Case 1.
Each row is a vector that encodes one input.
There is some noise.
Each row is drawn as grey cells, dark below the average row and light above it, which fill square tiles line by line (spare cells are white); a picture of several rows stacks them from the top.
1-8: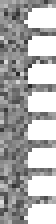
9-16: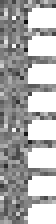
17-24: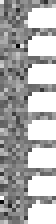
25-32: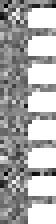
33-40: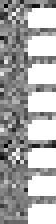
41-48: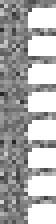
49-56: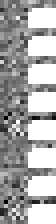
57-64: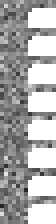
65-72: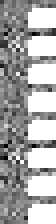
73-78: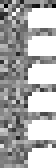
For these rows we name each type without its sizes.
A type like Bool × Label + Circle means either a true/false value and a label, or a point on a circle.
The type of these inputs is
List(Line).
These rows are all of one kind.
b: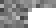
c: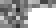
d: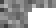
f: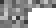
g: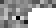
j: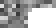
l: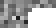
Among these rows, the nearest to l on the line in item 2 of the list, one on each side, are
d and g.
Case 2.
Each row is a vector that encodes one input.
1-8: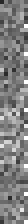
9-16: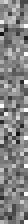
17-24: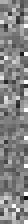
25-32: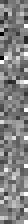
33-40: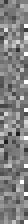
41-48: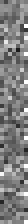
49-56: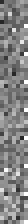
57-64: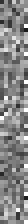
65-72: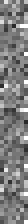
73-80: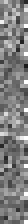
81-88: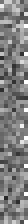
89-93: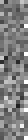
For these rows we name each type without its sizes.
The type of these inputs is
Bool × Bool × Bool + Line.
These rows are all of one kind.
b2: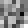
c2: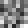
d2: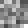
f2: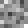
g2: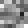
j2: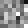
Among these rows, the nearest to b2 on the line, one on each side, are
c2 and d2.
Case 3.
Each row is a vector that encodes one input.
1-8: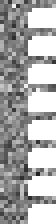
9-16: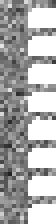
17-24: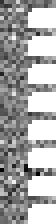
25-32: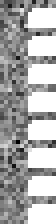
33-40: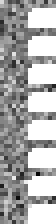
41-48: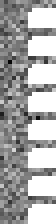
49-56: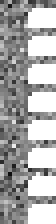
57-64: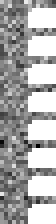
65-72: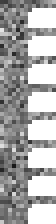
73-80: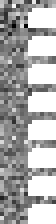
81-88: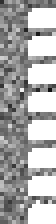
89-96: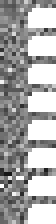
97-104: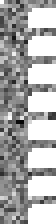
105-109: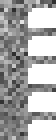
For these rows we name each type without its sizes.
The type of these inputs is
Bool × Line.
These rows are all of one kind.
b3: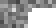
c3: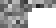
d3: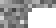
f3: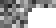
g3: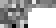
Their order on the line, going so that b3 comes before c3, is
b3, f3, d3, c3, g3.
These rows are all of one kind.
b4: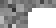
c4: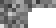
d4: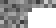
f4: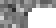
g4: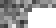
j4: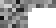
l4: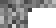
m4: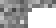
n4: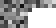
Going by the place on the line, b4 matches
f4, l4 and m4.
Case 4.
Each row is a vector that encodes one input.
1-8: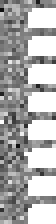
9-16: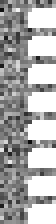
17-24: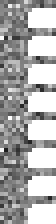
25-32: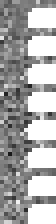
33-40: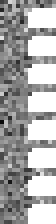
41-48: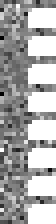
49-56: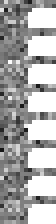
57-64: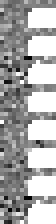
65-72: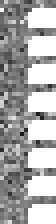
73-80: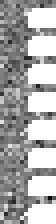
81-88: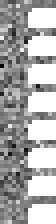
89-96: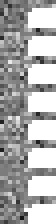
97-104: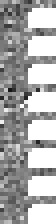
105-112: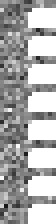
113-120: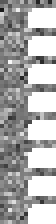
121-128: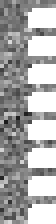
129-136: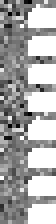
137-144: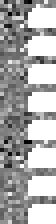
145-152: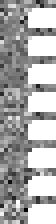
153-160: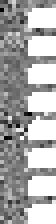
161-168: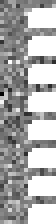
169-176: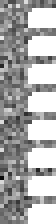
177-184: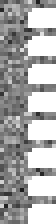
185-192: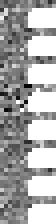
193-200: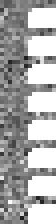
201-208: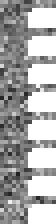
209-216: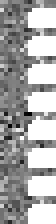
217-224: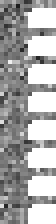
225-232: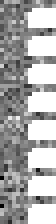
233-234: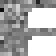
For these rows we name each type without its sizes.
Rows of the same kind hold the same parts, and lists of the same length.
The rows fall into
3 kinds.
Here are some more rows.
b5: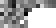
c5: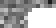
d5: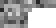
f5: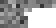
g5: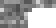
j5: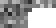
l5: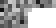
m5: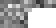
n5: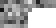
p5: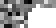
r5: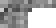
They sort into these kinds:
b5, d5, m5, n5, r5
c5, f5, g5, j5, l5
p5

